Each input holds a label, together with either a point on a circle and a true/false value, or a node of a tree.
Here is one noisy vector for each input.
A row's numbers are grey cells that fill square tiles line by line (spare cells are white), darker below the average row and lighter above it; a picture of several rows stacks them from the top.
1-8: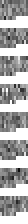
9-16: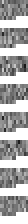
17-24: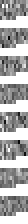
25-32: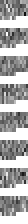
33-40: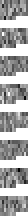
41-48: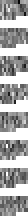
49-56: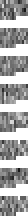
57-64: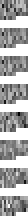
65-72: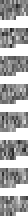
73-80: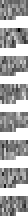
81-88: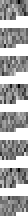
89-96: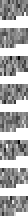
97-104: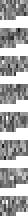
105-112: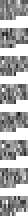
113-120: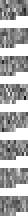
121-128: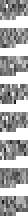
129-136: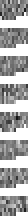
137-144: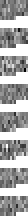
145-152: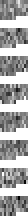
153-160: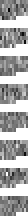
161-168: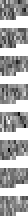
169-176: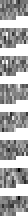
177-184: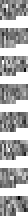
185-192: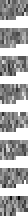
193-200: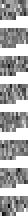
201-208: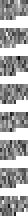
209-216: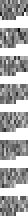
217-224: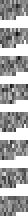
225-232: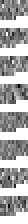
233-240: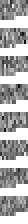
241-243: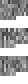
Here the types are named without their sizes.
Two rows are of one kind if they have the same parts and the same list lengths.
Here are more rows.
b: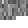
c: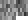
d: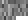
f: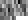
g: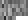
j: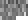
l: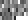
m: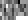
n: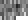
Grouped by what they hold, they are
b, d, g, j, l, n
c, f, m

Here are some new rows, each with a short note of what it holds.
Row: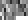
a point on a circle, a label and a true/false value
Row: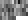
a point on a circle, a label and a true/false value
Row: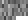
a label and a node of a tree
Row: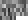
a point on a circle, a label and a true/false value
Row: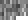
a label and a node of a tree
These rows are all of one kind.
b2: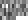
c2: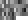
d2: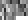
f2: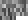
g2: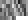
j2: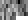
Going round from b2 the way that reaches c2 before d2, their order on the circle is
b2, c2, g2, j2, d2, f2.
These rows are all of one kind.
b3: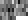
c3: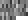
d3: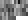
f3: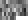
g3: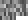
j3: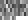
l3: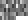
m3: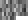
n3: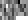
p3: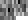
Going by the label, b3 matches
c3, d3 and l3.
